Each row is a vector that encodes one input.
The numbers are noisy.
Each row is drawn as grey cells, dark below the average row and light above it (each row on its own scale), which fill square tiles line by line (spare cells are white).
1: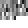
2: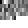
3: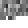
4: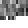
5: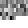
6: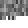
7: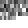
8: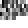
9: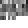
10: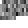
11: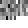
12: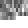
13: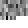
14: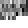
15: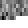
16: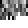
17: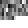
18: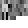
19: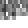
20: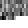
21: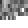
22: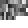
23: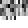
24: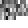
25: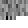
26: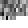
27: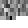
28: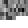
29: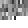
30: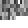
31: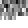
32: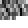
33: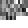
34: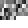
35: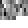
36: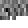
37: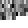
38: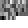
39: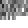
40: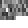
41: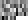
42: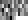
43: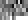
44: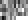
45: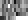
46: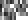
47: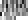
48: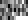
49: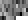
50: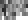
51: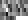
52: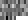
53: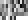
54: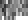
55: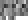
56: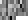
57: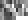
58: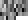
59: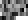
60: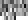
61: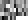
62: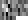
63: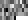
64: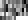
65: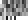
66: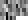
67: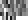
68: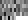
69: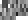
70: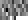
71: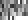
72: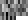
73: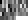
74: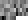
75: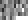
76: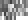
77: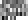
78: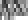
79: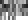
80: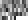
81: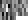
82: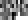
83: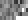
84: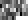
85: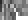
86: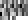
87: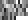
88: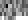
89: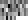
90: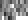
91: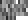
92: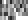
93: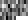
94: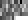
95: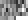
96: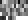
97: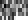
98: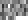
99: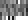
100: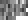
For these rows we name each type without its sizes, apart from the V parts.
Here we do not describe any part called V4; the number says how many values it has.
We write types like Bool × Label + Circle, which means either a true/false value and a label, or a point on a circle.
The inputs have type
List(Bool × Line) × V4.
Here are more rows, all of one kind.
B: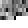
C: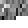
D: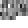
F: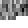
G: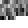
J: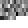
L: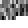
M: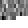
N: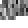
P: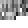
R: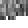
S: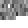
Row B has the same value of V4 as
C, M and P.
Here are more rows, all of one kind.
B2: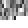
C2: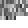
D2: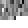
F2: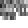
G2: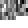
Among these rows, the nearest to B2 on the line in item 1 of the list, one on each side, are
C2 and D2.
